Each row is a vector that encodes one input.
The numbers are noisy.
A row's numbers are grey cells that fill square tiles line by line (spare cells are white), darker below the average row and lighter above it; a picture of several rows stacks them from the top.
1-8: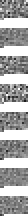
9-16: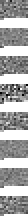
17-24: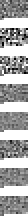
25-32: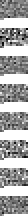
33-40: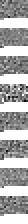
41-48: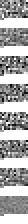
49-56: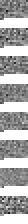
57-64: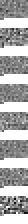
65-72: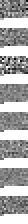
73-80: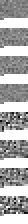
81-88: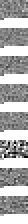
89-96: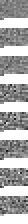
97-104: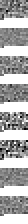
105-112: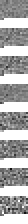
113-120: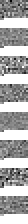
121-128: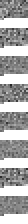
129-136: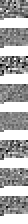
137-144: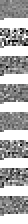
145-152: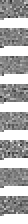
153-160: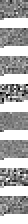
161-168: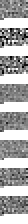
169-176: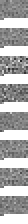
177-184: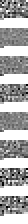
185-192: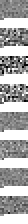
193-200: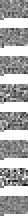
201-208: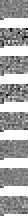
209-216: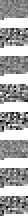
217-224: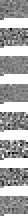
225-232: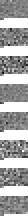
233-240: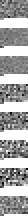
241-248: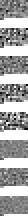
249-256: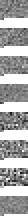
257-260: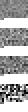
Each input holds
either a point on a 9-point line, or a list of up to three points on a 5-point line.
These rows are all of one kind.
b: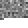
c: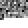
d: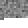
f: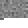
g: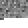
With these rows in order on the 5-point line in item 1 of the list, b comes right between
c and g.
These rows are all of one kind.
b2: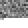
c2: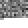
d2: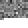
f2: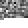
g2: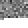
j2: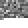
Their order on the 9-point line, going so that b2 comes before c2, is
b2, c2, j2, f2, d2, g2.
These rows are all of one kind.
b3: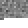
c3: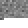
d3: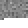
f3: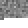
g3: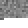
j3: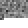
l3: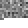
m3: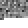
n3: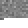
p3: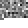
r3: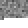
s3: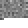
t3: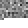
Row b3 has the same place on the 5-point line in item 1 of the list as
l3, m3 and n3.
